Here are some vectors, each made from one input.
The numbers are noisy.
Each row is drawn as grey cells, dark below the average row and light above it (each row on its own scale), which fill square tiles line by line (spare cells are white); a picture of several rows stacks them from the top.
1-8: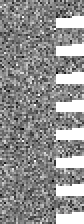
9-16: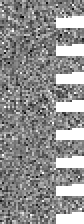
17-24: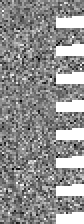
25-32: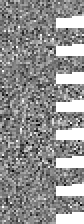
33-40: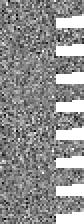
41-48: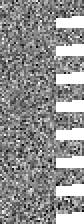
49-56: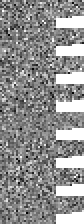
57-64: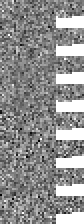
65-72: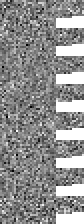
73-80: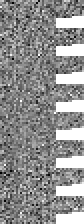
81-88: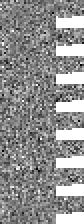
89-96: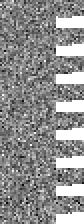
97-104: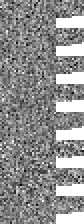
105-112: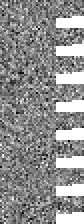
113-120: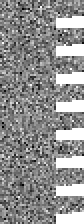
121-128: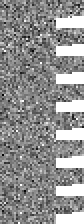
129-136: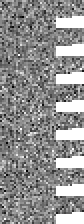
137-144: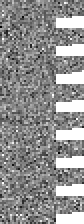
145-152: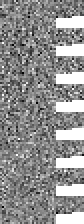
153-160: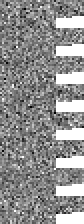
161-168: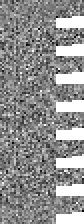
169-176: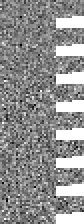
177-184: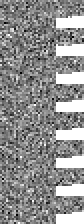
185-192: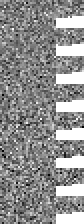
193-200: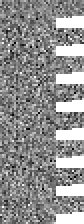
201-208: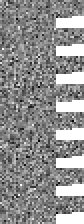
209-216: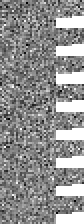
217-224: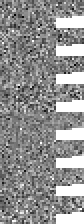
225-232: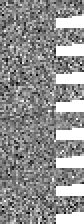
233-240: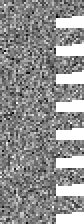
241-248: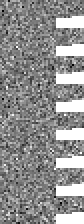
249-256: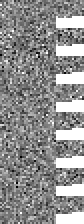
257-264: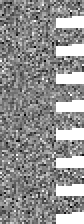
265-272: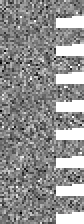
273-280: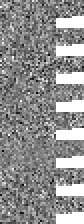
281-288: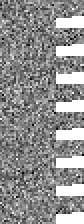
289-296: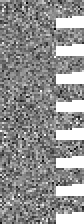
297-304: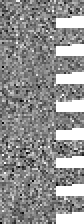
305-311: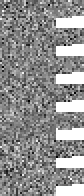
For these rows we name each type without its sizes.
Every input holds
a point on a line, together with either a point on a line, or four true/false values.
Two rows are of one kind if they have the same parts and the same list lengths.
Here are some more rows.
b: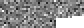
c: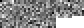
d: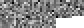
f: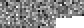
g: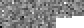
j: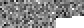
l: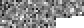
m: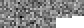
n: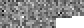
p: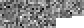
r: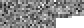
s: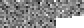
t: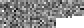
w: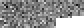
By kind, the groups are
b, d, g, p, r, s, t, w
c, f, j, l, m, n

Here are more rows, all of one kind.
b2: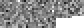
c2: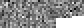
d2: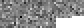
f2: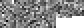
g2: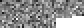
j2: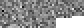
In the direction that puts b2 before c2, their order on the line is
f2, d2, g2, b2, j2, c2.
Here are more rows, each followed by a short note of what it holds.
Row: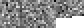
a point on a line and four true/false values
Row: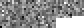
a point on each of two lines
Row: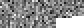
a point on a line and four true/false values
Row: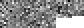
a point on a line and four true/false values
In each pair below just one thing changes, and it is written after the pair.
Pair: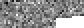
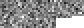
one of the four true/false values
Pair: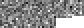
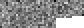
the place on the line
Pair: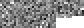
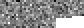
the place on the line
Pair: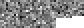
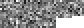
one of the four true/false values
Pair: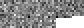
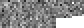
one of the four true/false values
